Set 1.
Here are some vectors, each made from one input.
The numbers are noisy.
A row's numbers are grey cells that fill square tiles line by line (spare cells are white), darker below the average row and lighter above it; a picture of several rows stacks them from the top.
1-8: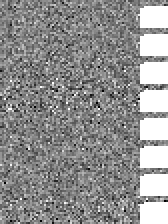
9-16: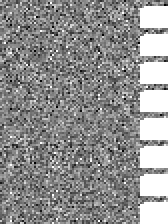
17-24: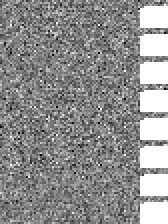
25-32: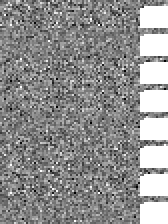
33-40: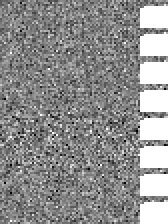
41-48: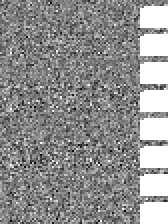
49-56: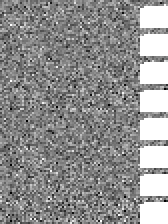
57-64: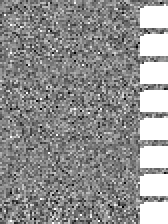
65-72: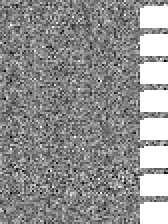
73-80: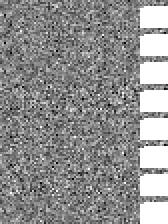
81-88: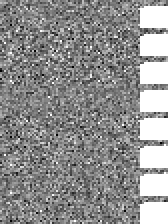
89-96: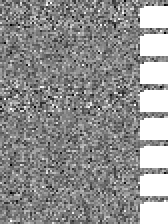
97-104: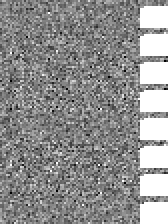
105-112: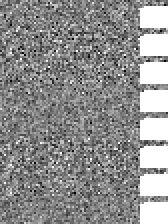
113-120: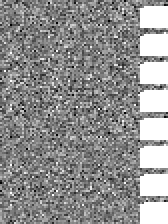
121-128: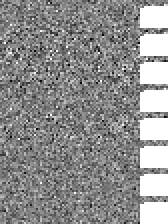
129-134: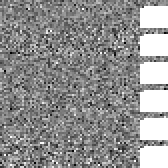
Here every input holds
one of 10 labels and a point on a 14-point line.
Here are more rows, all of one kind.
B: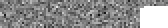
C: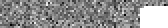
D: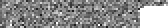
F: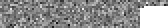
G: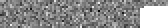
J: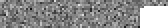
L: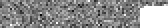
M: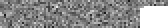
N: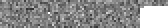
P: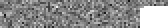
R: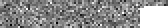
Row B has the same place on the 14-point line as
J and N.
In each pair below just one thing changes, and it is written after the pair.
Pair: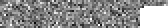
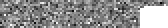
the label
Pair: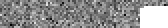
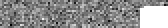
the label
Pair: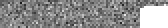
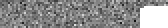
the place on the 14-point line
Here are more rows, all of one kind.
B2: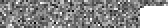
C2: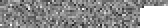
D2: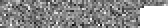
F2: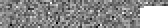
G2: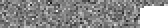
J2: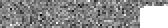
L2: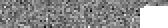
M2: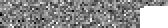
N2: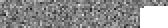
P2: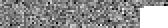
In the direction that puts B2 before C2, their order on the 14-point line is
B2, M2, D2, J2, C2, G2, L2, N2, F2, P2.
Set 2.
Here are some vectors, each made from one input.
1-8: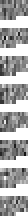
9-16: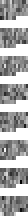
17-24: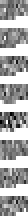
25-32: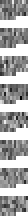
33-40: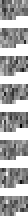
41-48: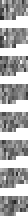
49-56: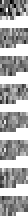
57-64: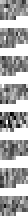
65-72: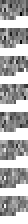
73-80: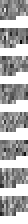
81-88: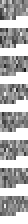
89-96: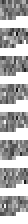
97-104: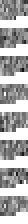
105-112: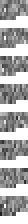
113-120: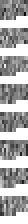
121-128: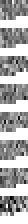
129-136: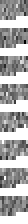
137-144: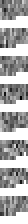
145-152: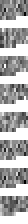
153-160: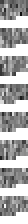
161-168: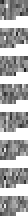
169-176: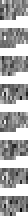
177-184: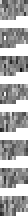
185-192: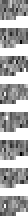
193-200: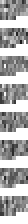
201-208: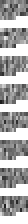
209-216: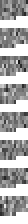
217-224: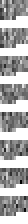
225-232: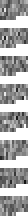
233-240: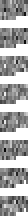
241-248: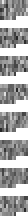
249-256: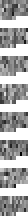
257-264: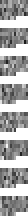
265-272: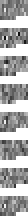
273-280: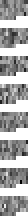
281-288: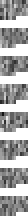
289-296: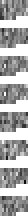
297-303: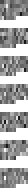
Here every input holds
a list of up to two points on a 14-point line.
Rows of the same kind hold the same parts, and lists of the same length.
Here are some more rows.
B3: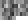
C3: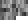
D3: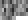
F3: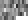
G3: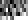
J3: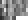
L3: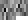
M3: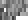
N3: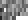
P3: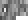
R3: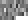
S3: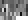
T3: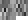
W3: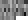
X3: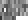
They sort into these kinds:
B3, C3, D3, L3, S3, T3, W3
F3, J3, M3, N3, P3, R3, X3
G3

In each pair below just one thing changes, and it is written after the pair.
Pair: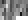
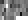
the place on the 14-point line in item 2 of the list
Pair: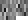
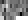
the place on the 14-point line in item 1 of the list
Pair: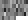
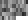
the place on the 14-point line in item 1 of the list
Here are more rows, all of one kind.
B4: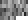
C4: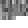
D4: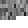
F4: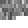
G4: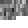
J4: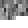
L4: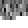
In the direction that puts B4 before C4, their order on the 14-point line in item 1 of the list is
B4, D4, G4, F4, C4, J4, L4.
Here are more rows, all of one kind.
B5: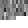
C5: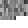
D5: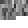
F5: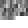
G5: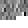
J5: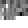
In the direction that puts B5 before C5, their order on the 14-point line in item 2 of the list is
B5, C5, J5, D5, G5, F5.
